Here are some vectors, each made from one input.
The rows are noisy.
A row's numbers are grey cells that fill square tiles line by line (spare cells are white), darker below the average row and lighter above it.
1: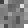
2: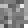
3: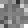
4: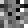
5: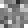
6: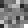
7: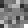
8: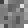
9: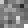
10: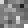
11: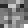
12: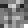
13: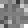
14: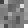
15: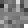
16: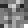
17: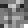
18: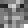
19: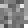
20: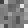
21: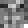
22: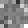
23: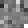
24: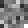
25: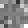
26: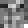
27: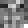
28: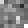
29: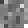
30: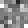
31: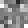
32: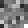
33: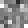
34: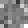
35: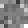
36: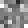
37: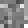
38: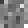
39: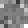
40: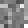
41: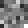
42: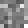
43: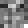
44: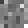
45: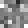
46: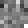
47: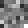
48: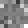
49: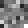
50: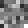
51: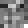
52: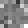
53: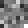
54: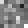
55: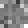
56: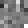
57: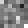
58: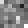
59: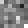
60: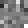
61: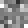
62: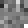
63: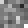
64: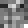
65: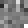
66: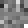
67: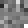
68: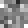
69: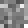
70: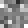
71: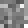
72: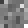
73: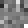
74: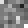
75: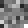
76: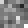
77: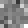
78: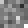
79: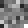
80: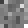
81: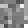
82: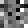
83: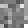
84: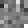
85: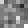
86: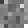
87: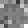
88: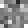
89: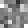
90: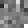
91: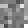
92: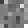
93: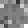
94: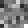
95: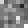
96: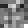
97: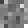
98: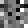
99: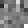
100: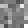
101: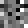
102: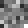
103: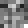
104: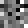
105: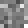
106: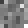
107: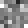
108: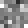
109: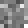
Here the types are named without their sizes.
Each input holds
either a fixed value, or three true/false values.
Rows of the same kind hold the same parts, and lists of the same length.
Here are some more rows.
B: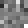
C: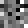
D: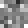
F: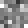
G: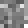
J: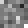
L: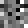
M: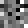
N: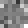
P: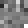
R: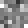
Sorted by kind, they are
B, D, F, G, J, N, P, R
C, L, M

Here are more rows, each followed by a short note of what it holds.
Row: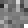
three true/false values
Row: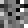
a fixed value
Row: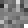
three true/false values
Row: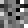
a fixed value
